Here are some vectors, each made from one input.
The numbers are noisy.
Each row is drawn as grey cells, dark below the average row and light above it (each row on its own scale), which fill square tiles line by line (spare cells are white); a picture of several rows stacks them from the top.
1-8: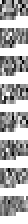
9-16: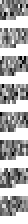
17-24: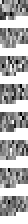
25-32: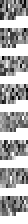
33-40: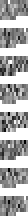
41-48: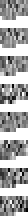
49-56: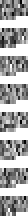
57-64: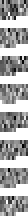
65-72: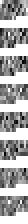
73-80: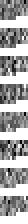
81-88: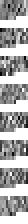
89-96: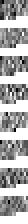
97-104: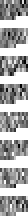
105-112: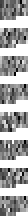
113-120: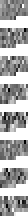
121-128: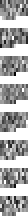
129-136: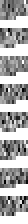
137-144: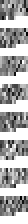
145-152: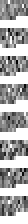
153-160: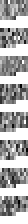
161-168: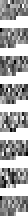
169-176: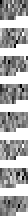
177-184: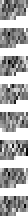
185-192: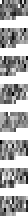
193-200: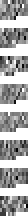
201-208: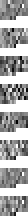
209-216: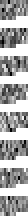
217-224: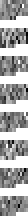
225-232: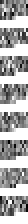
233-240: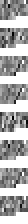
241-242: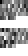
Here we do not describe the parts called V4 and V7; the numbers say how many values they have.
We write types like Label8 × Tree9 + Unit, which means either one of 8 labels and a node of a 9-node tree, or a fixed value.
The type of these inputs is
Bool × V7 + Circle6 × Label9 + V4.
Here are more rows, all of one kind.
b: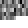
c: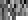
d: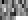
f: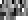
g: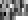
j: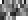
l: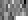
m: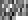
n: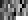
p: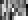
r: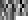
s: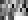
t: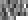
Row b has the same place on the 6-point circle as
c, f, l and n.
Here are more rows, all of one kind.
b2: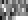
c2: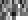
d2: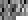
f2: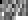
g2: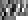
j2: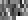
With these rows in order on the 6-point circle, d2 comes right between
c2 and j2.
